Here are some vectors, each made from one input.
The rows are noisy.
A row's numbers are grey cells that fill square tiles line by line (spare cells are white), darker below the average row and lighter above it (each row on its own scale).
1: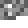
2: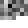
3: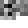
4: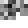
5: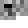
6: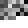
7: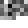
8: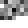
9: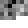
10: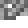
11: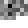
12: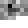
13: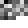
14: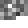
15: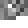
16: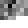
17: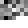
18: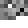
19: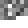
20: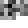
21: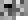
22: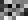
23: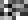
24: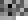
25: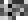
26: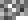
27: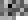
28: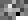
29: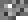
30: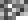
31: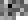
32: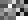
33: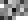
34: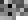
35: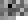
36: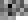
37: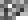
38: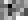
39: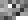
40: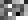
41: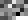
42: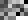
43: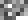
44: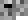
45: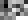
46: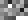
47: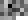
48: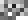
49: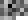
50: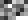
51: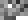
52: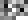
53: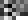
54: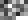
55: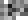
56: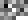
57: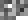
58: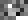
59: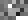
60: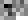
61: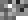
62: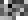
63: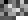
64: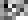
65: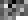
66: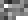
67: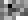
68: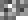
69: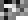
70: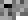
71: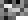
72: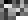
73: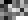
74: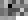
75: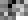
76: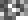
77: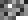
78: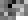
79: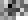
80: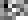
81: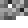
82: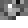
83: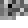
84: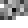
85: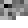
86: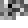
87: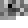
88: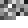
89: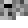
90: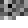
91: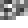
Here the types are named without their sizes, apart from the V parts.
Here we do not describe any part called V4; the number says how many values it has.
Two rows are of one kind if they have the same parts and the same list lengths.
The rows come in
3 kinds.
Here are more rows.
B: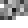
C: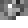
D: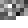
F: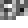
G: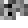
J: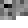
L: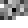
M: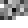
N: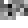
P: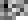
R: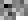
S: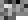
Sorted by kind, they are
B, L, M
C, D, F, P, S
G, J, N, R

